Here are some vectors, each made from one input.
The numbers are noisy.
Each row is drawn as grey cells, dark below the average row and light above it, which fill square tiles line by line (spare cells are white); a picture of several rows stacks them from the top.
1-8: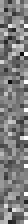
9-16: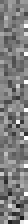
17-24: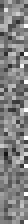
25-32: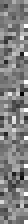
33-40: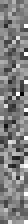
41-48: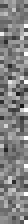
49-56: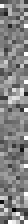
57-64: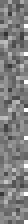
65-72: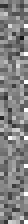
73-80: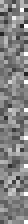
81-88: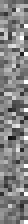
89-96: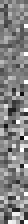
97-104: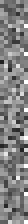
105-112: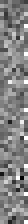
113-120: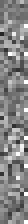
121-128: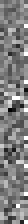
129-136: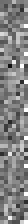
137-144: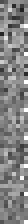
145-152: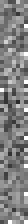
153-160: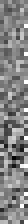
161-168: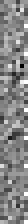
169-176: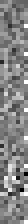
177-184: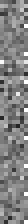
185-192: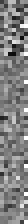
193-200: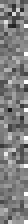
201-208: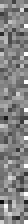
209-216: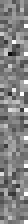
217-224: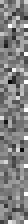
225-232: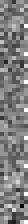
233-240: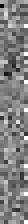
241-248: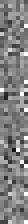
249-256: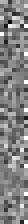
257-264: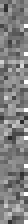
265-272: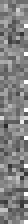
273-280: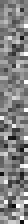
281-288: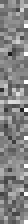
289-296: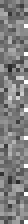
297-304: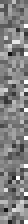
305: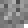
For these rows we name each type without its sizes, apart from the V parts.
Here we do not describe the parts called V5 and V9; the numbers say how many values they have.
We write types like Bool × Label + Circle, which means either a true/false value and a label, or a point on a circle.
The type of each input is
Circle + Line × (Line + V9) × V5.
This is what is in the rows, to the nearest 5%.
About 20% of them hold a point on a circle. The rest hold a point on a line and a value of V5, together with either a point on a line, or a value of V9.
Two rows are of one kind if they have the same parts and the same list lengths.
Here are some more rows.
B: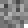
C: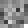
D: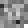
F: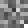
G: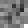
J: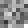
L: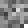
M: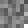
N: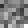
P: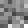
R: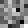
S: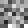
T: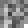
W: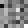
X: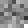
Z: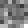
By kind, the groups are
B, J, P, S
C, G, M, N, R, X, Z
D, F, L, T, W

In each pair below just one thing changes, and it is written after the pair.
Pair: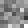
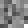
the value of V9
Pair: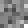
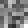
the place on the line
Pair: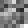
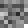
the place on the line
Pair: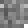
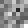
the place on the line
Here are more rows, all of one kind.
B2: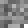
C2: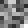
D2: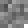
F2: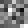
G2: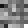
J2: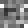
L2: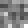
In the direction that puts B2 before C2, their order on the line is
B2, C2, F2, D2, L2, G2, J2.
